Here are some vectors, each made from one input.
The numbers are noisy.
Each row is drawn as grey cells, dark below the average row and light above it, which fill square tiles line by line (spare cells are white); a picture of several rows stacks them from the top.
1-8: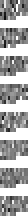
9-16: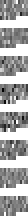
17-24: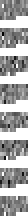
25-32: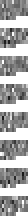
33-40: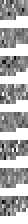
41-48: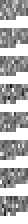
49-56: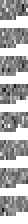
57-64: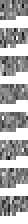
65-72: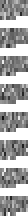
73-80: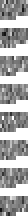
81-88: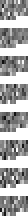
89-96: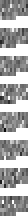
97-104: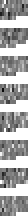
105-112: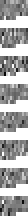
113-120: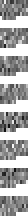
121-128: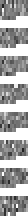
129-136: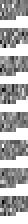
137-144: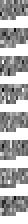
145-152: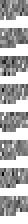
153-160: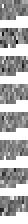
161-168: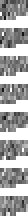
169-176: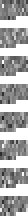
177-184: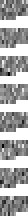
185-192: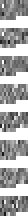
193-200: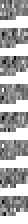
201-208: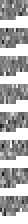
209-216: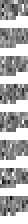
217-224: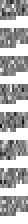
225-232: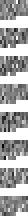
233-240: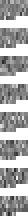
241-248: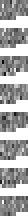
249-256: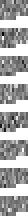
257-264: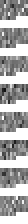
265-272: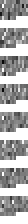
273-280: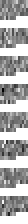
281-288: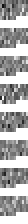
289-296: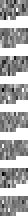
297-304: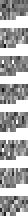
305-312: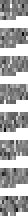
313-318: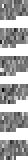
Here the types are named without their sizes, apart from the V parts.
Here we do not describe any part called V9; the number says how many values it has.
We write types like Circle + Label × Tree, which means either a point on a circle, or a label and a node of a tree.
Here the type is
(Bool × Bool × Bool + V9) × Line.
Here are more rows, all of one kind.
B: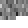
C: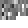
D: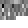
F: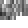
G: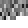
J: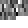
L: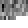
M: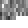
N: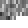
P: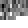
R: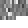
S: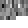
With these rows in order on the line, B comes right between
F and G.
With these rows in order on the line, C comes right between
N and R.
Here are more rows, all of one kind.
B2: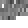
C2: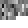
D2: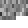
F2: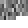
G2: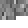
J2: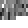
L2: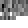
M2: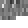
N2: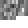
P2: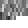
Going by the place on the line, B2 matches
G2, J2 and M2.
